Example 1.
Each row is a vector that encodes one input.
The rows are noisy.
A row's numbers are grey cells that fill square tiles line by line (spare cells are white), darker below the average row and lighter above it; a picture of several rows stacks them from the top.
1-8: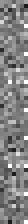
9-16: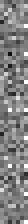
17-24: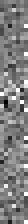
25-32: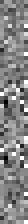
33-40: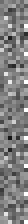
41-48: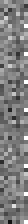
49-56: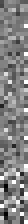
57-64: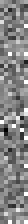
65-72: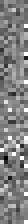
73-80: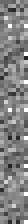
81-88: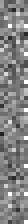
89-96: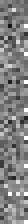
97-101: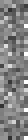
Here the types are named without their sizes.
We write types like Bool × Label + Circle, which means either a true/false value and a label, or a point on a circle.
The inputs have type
List(Line).
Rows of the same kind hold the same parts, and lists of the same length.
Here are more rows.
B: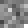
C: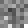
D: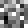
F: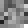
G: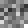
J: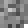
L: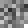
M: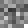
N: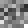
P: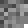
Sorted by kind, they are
B, F, J, P
C, G, L, M, N
D

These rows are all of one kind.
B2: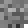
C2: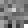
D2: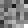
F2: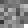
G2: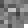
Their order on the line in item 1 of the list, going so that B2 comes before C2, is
D2, F2, G2, B2, C2.
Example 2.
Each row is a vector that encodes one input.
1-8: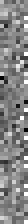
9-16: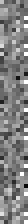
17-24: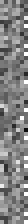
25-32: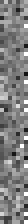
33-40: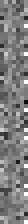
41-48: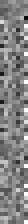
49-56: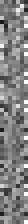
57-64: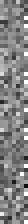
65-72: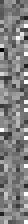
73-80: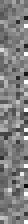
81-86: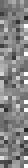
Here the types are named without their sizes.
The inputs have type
Bool × (Circle + Unit).
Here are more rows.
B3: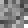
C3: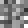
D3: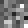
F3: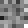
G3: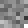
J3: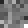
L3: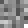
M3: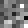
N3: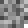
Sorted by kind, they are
B3, C3, F3, G3, J3, L3, N3
D3, M3

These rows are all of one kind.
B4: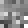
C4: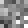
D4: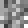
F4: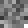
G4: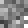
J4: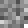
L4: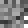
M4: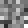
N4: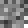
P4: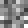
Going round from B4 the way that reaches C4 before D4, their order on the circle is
B4, C4, G4, F4, L4, N4, M4, P4, D4, J4.
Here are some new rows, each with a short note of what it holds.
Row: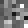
a true/false value
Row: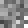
a point on a circle and a true/false value
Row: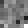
a point on a circle and a true/false value
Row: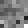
a point on a circle and a true/false value
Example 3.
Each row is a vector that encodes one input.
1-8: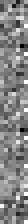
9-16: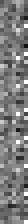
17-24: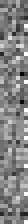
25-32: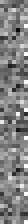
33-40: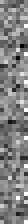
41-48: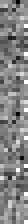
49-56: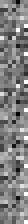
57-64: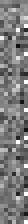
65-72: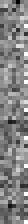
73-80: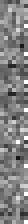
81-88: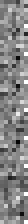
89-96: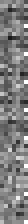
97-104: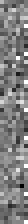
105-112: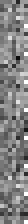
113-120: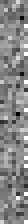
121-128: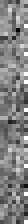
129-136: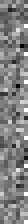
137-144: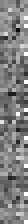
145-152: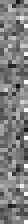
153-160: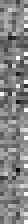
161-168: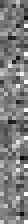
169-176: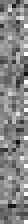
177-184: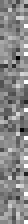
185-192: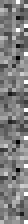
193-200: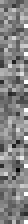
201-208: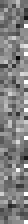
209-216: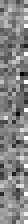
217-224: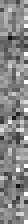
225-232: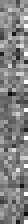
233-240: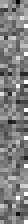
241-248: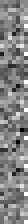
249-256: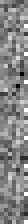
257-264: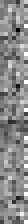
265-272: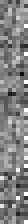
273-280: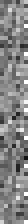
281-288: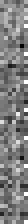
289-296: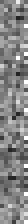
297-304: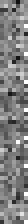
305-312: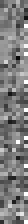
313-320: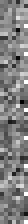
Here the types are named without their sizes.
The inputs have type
Bool × (Circle + Unit).
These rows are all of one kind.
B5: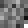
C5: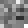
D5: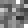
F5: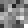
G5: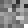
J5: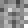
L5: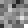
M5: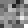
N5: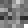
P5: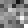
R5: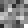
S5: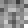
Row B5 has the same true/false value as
C5, D5 and N5.
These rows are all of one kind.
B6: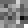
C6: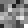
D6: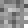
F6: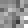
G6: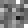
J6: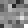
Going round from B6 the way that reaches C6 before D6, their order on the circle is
B6, C6, J6, G6, F6, D6.
